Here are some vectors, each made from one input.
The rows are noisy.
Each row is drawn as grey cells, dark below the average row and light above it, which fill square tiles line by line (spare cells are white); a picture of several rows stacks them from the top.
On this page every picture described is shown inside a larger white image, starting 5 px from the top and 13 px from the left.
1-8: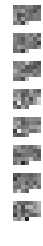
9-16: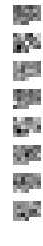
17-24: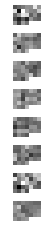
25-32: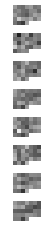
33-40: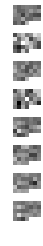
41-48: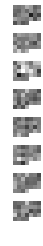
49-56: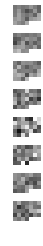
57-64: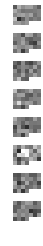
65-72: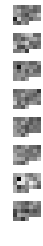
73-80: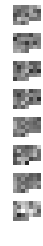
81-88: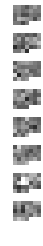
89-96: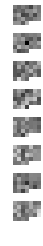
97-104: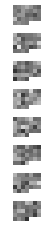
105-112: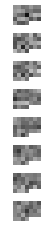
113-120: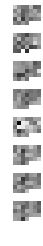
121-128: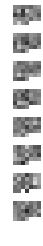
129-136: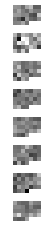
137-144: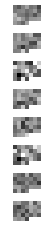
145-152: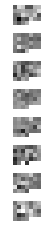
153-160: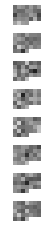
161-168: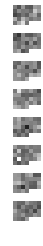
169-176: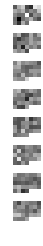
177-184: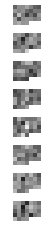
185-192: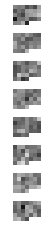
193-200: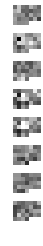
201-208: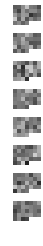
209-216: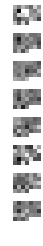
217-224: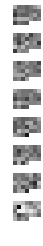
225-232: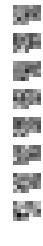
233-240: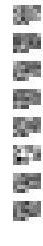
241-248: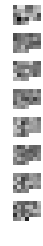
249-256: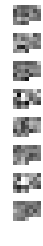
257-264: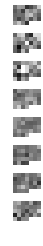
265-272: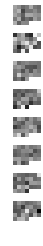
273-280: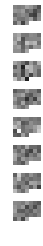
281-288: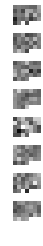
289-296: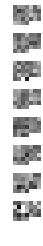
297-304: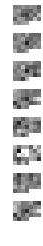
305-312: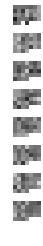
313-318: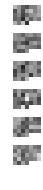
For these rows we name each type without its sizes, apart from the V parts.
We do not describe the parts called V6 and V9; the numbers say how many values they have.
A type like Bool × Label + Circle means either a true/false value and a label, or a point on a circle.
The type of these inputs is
Circle × (Line + V6) + V9.
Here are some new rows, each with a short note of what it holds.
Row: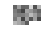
a point on a circle and a value of V6
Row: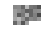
a point on a circle and a point on a line
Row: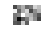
a value of V9
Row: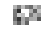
a value of V9
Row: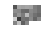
a point on a circle and a point on a line
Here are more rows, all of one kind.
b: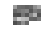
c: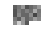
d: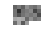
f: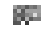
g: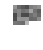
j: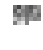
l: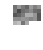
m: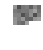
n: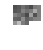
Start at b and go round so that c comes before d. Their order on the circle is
b, f, l, c, j, n, m, d, g.
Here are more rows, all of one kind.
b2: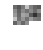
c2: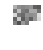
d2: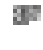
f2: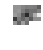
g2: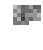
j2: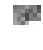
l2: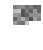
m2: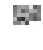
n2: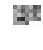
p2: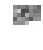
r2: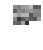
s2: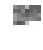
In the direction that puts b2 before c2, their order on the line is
r2, m2, b2, n2, f2, j2, s2, l2, p2, g2, c2, d2.
